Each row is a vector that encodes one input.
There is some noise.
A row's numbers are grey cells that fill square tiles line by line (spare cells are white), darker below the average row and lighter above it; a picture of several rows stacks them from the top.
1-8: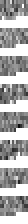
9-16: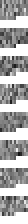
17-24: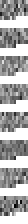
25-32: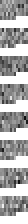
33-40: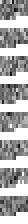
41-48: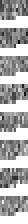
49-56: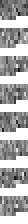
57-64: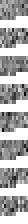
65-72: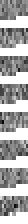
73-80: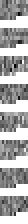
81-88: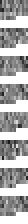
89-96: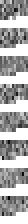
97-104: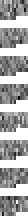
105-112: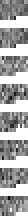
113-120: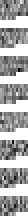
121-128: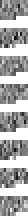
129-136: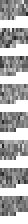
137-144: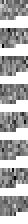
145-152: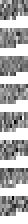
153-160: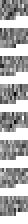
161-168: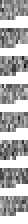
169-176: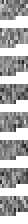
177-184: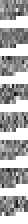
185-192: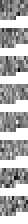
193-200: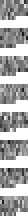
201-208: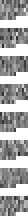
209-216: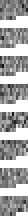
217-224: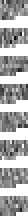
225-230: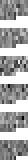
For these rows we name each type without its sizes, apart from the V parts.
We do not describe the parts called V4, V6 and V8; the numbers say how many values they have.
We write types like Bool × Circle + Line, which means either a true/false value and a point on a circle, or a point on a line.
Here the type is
(Circle + Tree) × Line × V4 + V6 × V8.
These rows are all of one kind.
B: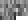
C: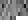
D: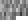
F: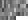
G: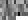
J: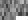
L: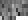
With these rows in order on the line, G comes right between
B and D.
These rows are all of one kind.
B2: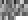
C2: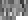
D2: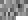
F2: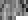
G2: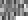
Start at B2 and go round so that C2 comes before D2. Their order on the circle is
B2, G2, C2, F2, D2.
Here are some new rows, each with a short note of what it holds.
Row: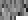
a point on a line, a node of a tree and a value of V4
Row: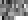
a point on a circle, a point on a line and a value of V4
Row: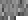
a point on a line, a node of a tree and a value of V4
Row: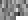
a point on a line, a node of a tree and a value of V4
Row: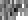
a value of V6 and a value of V8
